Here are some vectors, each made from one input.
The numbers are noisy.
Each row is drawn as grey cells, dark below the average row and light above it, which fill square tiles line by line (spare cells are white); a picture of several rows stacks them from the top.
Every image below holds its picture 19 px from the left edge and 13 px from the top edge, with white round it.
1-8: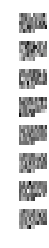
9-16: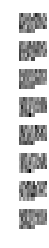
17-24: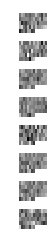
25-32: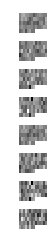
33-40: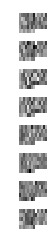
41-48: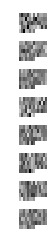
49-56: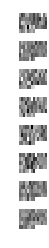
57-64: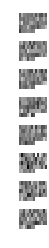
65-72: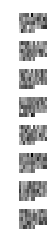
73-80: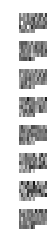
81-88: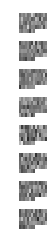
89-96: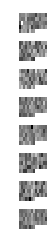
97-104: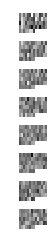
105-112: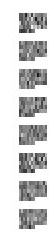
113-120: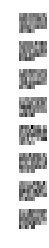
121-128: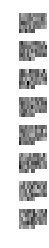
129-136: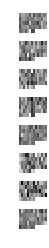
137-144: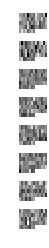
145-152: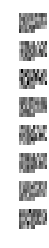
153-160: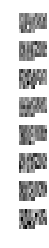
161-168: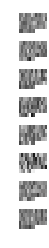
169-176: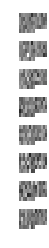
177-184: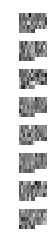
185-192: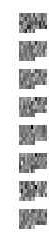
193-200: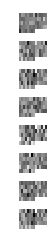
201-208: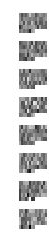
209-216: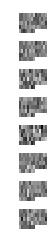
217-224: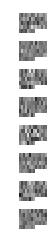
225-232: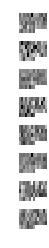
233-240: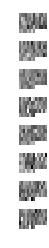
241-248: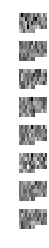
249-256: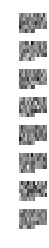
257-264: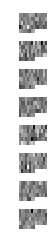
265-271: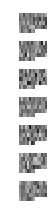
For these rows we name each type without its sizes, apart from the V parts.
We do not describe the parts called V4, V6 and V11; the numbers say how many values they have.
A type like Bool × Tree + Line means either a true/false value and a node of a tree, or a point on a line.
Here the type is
Bool × V11 + List(Line) × V4 × V6.
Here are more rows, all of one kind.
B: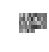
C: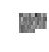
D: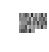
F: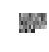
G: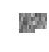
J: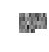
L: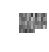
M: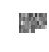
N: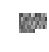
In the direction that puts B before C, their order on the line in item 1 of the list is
F, J, G, D, L, B, C, M, N.
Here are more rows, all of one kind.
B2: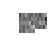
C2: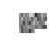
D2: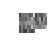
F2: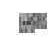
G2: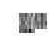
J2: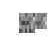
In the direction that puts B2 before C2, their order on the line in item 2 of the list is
B2, G2, F2, J2, C2, D2.
